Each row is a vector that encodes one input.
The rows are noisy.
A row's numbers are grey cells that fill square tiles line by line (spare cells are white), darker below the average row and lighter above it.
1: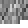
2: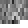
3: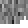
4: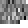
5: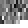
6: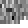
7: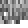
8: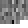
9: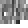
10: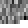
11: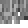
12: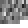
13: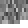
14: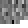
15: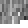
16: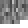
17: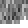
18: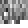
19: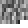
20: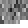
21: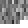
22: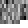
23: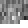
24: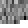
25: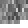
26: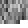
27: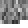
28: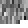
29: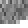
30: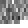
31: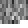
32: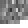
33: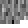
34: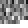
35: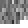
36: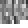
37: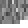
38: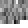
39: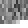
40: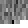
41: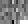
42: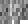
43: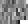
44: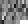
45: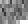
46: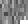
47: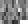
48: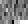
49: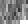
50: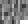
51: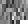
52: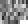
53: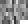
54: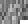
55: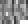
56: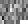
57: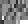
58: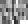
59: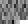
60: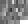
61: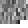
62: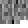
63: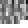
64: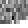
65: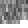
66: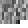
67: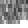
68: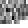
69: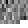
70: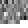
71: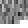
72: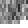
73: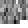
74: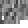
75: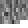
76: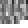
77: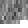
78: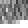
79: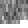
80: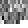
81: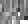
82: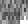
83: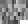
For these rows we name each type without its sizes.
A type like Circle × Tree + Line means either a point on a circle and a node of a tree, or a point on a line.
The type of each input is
(Label + Line) × Line.
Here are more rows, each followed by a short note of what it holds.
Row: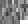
a point on each of two lines
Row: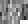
a label and a point on a line
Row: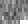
a point on each of two lines
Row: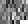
a label and a point on a line
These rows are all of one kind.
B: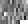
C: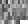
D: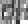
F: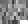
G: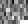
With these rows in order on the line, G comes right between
C and F.
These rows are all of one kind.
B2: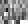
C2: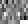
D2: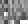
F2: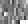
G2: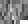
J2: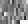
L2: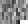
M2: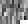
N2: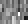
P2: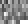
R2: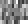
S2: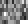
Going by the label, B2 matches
C2, D2, P2 and S2.
